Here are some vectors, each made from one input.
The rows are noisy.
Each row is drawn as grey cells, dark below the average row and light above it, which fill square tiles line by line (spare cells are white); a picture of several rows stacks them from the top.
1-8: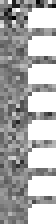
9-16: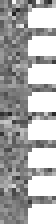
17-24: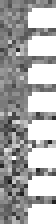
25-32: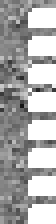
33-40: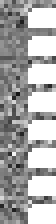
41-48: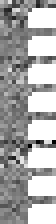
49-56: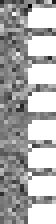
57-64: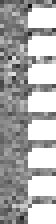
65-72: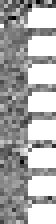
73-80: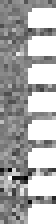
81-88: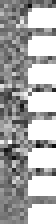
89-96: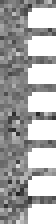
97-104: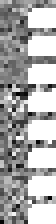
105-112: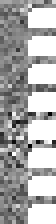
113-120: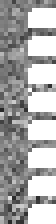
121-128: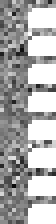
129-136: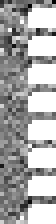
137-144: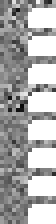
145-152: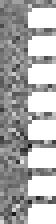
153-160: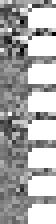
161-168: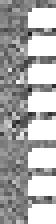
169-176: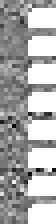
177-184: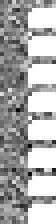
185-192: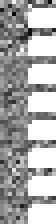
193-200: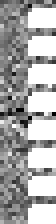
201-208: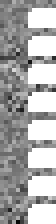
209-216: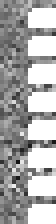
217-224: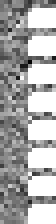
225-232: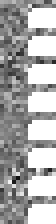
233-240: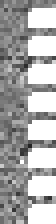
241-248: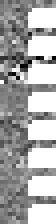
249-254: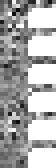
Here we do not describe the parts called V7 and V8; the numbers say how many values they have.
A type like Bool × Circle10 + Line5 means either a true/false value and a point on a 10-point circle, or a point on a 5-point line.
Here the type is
((Bool × Bool × Bool × Bool + Unit) × V7 + Tree9 × V8) × Label6.
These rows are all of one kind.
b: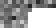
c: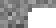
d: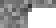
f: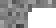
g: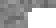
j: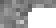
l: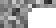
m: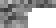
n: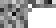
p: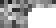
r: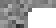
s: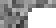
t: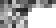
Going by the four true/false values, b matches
f, l and r.
